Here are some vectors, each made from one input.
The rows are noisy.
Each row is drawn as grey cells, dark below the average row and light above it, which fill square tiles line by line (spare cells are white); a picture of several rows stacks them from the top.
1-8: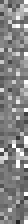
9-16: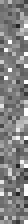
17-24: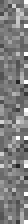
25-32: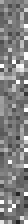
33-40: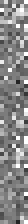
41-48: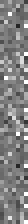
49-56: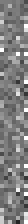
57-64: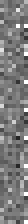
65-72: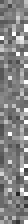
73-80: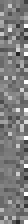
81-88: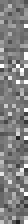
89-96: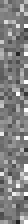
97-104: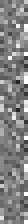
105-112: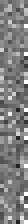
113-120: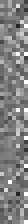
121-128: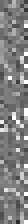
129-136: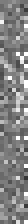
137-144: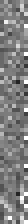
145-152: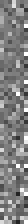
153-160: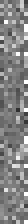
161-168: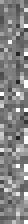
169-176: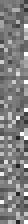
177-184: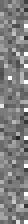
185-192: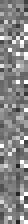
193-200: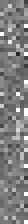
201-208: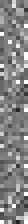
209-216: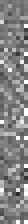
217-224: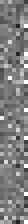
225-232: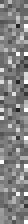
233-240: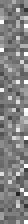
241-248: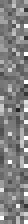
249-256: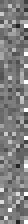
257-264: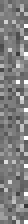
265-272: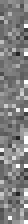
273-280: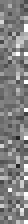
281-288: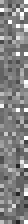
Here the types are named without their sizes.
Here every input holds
a label.
